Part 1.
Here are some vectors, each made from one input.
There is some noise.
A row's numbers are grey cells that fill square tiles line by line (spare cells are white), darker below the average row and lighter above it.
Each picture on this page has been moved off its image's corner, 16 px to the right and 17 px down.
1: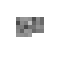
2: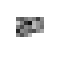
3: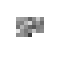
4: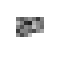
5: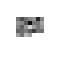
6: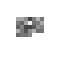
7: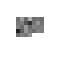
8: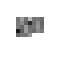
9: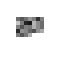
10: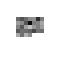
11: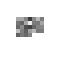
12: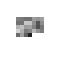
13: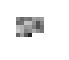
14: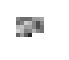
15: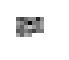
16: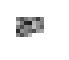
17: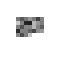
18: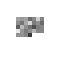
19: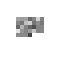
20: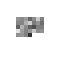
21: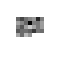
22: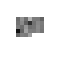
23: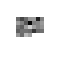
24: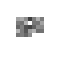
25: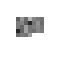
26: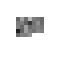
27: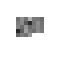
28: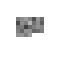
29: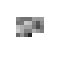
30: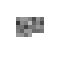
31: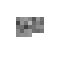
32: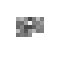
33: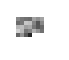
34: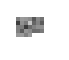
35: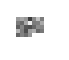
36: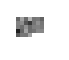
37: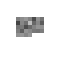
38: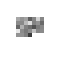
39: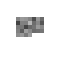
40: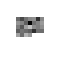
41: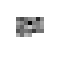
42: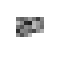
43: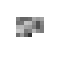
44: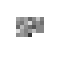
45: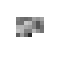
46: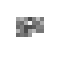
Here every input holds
a point on a 7-point line.
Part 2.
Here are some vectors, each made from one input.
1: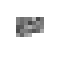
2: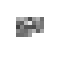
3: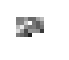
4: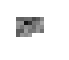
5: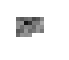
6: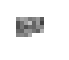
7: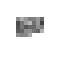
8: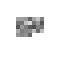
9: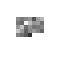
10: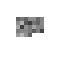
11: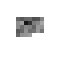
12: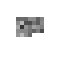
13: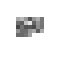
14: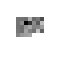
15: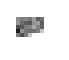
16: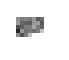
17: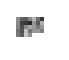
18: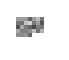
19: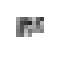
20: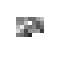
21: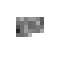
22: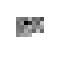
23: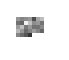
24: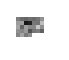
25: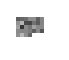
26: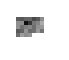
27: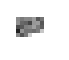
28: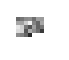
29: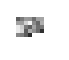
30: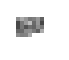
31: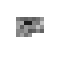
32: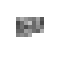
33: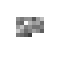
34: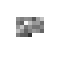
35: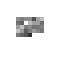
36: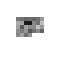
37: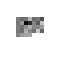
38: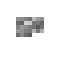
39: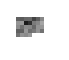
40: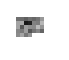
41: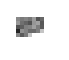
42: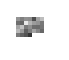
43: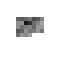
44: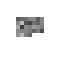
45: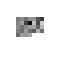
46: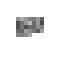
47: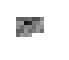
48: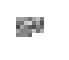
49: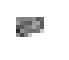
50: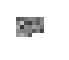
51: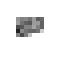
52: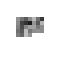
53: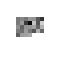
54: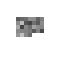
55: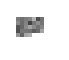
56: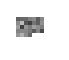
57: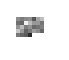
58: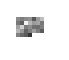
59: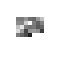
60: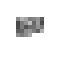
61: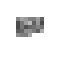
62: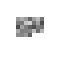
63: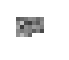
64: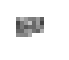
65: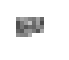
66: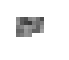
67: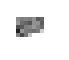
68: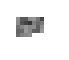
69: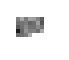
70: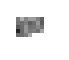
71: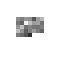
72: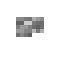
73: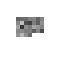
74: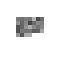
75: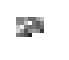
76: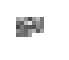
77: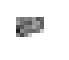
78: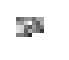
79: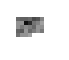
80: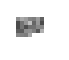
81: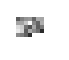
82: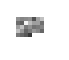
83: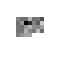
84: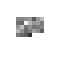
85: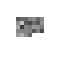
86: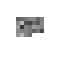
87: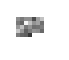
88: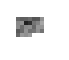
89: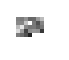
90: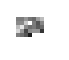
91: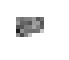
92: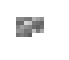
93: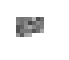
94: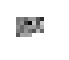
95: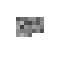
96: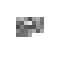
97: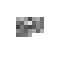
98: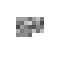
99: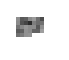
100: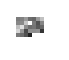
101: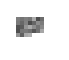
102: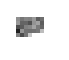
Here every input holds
a point on a 17-point line.
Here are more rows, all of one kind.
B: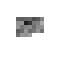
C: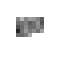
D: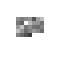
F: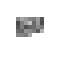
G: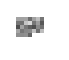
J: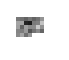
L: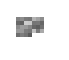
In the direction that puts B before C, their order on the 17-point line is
J, B, C, F, G, L, D.
